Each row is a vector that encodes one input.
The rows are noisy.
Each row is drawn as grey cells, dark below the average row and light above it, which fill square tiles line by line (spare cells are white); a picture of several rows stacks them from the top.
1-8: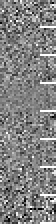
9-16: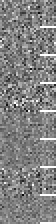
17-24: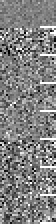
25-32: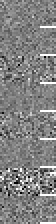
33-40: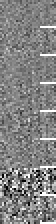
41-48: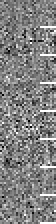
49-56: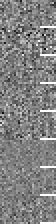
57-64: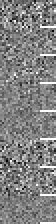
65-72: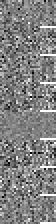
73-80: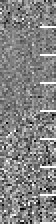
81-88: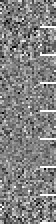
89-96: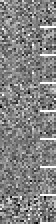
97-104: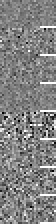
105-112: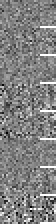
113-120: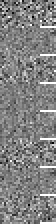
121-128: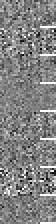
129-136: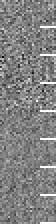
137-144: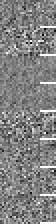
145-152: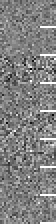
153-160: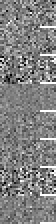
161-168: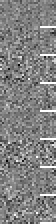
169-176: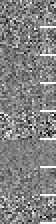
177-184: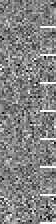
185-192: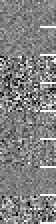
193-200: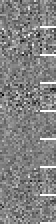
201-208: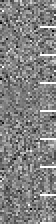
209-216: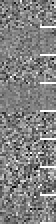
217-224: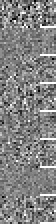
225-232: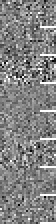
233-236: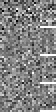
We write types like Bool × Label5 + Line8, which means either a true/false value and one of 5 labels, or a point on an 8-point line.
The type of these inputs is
Circle5 + Circle11.
